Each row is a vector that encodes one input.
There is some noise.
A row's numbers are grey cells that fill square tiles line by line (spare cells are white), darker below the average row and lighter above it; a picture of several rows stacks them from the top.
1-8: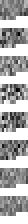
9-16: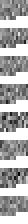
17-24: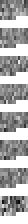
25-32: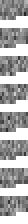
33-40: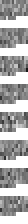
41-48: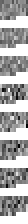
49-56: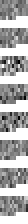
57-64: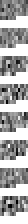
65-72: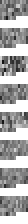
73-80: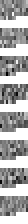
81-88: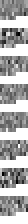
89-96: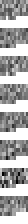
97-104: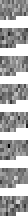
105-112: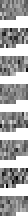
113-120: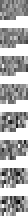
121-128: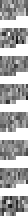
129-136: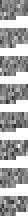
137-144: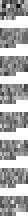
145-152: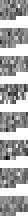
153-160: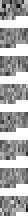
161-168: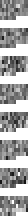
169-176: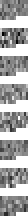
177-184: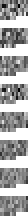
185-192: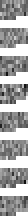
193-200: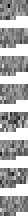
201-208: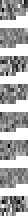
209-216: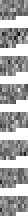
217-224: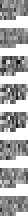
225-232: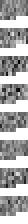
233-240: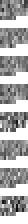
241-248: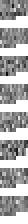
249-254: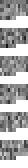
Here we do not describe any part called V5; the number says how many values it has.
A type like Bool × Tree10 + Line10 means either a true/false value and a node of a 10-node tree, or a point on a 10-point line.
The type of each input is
Bool × ((Circle9 + V5) × Label10 + Line9).
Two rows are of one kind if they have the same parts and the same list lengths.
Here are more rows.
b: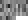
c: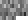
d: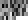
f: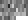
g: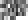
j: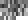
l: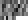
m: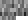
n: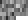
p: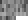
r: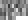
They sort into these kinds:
b, f, p, r
c, m, n
d, g, j, l

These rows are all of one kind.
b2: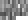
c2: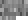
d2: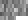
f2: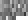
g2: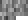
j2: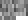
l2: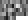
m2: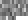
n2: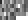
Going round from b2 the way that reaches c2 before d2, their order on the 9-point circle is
b2, l2, g2, f2, m2, c2, d2, n2, j2.
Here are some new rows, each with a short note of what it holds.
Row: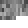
one of 10 labels, a true/false value and a value of V5
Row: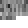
one of 10 labels, a true/false value and a value of V5
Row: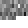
a point on a 9-point circle, one of 10 labels and a true/false value
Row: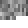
a point on a 9-point circle, one of 10 labels and a true/false value
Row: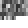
a point on a 9-point line and a true/false value
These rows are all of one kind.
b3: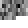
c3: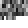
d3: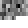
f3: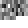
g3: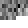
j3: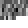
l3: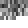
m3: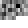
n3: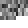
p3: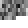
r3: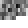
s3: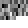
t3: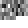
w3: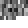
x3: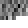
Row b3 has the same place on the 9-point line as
g3, m3, p3 and r3.
